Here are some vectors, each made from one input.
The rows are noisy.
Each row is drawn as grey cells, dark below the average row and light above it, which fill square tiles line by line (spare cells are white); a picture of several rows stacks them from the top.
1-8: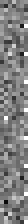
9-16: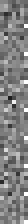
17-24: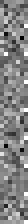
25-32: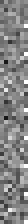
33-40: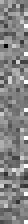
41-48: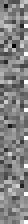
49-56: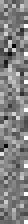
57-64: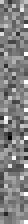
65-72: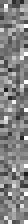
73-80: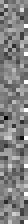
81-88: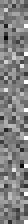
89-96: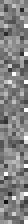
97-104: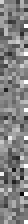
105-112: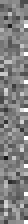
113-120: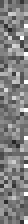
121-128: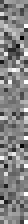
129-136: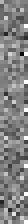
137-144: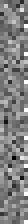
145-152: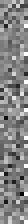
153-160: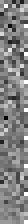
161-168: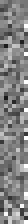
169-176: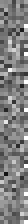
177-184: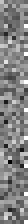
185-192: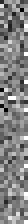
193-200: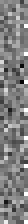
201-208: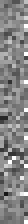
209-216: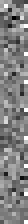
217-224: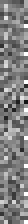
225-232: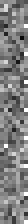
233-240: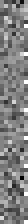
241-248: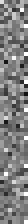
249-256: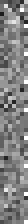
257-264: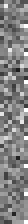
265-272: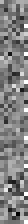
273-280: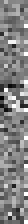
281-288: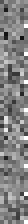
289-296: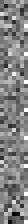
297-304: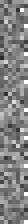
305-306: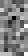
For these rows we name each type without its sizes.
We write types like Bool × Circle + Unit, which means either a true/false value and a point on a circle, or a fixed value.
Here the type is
Bool × Label × Label.
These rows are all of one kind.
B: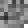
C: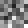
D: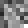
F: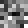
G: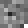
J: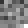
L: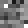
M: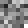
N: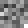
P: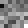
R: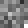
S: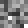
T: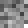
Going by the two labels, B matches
C and L.
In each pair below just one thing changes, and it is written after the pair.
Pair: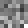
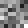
one of the two labels
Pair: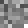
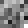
the true/false value
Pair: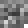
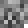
the true/false value
